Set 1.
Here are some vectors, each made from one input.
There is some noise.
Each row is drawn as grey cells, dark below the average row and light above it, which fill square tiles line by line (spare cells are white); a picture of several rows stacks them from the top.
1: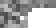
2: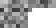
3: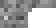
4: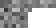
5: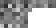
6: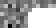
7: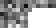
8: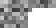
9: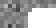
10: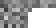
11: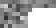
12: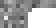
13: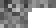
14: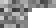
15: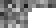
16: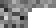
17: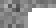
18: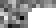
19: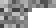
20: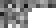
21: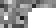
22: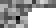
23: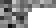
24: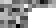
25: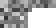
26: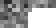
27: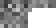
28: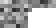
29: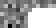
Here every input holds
a point on a 5-point line.
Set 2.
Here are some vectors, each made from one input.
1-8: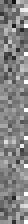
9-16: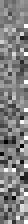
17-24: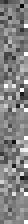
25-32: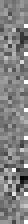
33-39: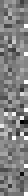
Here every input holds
a point on a 5-point line.
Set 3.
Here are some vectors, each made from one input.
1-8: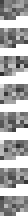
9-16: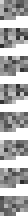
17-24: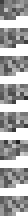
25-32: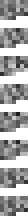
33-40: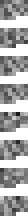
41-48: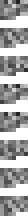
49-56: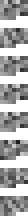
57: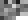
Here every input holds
three true/false values.
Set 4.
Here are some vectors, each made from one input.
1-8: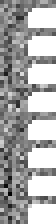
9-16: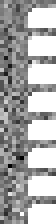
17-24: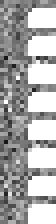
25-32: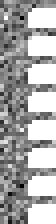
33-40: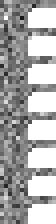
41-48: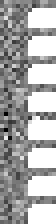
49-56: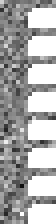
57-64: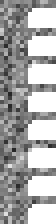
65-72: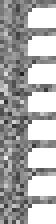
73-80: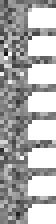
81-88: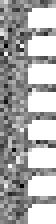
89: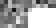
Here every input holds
a point on a 9-point line.
